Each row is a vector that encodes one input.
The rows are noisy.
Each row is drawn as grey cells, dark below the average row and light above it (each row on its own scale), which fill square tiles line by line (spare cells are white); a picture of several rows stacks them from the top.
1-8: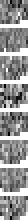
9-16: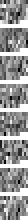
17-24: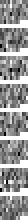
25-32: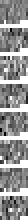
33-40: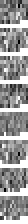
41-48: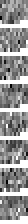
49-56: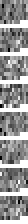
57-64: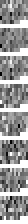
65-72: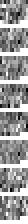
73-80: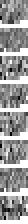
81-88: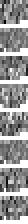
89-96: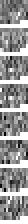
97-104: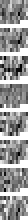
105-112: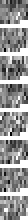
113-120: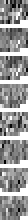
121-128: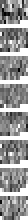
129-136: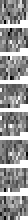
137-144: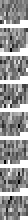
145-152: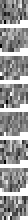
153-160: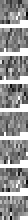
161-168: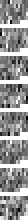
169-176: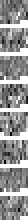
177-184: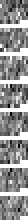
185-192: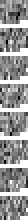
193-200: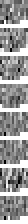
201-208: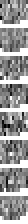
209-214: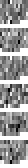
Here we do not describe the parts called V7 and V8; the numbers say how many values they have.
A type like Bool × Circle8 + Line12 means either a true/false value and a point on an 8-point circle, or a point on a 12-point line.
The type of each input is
(Bool × V7 + Line10) × V8.
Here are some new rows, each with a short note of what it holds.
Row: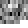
a true/false value, a value of V7 and a value of V8
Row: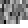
a true/false value, a value of V7 and a value of V8
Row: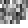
a true/false value, a value of V7 and a value of V8
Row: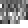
a point on a 10-point line and a value of V8
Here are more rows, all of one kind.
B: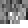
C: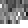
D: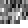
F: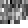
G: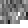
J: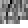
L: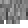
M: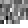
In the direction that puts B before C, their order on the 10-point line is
M, L, J, B, G, C, D, F.
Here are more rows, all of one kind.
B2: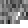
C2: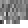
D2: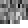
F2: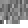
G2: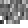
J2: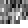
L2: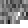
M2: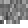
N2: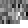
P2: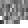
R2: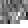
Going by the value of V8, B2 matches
G2, L2, M2 and R2.
